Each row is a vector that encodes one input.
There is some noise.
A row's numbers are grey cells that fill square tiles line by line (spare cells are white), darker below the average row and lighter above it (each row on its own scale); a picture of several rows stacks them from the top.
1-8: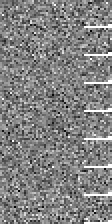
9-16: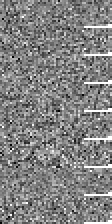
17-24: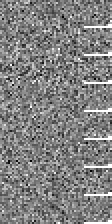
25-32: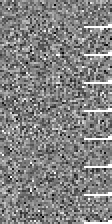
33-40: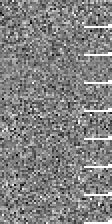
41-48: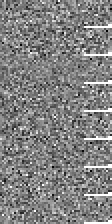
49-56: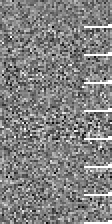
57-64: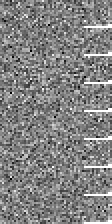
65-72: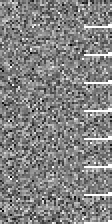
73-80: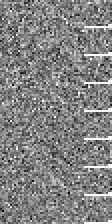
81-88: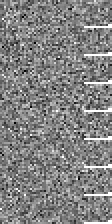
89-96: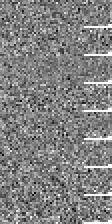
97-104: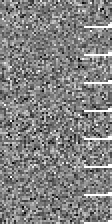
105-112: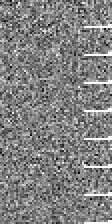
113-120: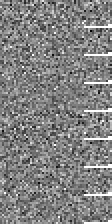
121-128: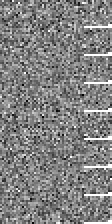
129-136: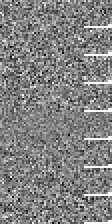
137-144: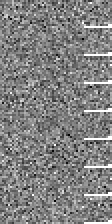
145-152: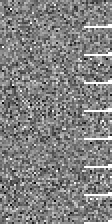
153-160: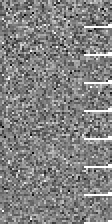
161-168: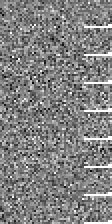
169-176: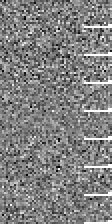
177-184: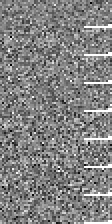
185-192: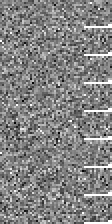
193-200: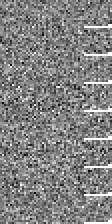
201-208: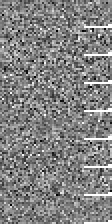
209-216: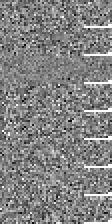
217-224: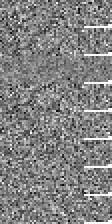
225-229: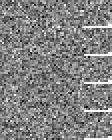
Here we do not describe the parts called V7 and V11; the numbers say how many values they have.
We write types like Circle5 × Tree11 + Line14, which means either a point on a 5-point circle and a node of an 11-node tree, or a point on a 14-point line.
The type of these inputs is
Bool × Circle10 × V7 × V11.
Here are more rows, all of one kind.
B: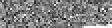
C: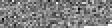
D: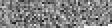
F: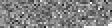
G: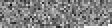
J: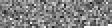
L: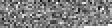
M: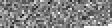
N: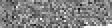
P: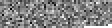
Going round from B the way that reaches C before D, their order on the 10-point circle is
B, G, P, J, L, N, F, C, D, M.
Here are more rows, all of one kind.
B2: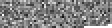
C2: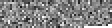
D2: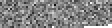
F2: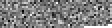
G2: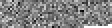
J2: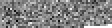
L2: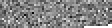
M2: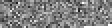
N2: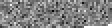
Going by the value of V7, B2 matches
D2, J2 and L2.
